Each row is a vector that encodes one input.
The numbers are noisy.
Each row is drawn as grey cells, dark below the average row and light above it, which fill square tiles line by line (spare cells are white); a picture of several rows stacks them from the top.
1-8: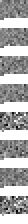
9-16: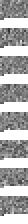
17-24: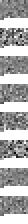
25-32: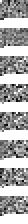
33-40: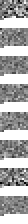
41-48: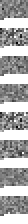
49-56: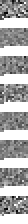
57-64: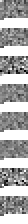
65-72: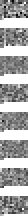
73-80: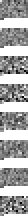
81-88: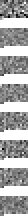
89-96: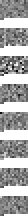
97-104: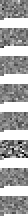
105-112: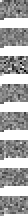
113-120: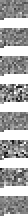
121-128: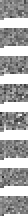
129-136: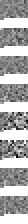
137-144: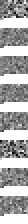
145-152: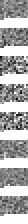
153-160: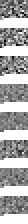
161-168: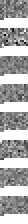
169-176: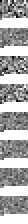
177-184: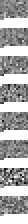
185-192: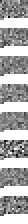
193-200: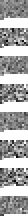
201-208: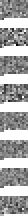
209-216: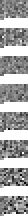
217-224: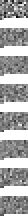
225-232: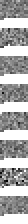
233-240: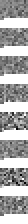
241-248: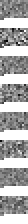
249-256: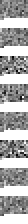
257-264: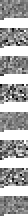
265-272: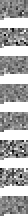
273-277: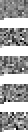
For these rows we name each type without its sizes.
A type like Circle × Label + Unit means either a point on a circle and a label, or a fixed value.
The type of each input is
Circle × Circle × Circle × (Circle + Unit) + Tree.
